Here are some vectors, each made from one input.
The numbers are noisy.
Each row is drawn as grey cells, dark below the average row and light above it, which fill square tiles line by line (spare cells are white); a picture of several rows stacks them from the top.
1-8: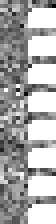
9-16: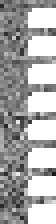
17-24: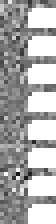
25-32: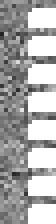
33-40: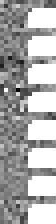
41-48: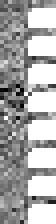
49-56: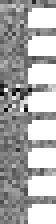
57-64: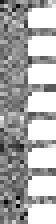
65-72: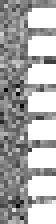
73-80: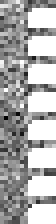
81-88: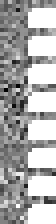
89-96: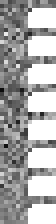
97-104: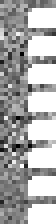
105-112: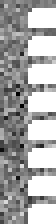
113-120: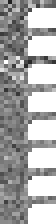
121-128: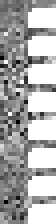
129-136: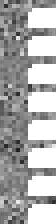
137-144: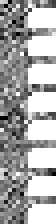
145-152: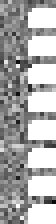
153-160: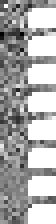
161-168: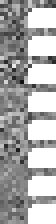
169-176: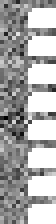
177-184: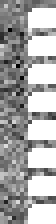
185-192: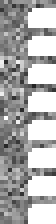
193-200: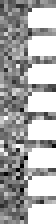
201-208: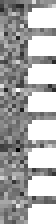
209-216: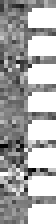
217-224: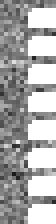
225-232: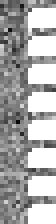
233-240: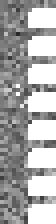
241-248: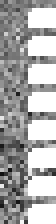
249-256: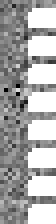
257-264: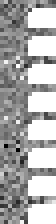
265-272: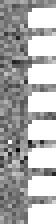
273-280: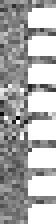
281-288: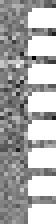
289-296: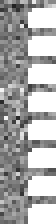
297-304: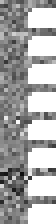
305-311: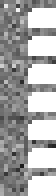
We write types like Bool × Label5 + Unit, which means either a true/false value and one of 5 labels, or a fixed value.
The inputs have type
Bool × Circle5 + Line10.
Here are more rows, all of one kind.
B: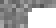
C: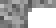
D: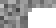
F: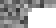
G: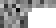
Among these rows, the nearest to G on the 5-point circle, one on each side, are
C and F.
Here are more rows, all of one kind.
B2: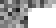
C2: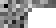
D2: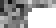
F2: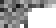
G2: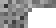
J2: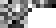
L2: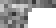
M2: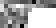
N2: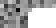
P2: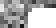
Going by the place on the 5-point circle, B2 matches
C2, G2 and N2.
